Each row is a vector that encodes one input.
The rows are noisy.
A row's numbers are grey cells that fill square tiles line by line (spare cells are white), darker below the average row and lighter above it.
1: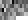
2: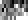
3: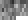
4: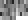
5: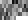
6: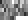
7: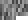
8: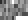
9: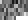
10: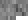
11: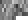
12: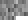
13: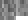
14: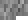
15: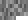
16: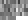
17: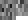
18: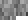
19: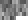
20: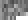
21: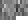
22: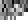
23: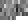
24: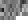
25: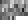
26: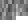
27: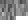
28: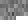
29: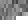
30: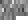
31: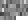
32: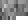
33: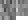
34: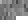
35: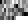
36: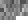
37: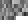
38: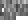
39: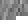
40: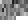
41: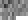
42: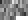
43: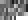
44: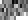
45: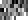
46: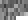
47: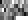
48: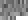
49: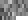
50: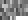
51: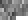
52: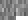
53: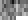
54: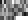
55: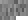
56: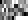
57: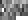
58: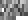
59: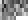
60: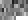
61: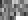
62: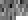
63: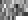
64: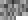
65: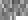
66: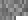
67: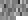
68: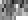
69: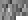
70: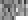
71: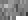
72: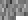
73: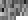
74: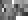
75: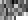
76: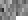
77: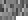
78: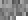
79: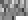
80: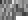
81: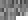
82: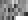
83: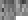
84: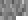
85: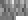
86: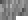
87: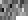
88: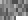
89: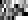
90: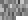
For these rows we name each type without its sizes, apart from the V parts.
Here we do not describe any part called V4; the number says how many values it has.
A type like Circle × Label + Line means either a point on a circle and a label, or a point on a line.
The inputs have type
(Bool × Bool × Bool + Unit) × Line × V4.
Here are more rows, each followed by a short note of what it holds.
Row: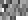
a point on a line, three true/false values and a value of V4
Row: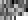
a point on a line, three true/false values and a value of V4
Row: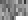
a point on a line and a value of V4
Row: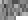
a point on a line, three true/false values and a value of V4
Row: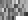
a point on a line and a value of V4
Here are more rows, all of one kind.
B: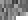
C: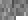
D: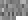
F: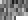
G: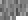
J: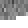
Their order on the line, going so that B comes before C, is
G, F, B, D, C, J.
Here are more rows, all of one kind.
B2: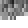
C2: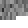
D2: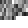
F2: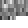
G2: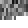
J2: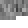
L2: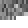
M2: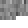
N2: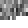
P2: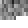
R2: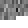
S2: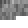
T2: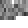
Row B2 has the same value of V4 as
J2, M2 and R2.
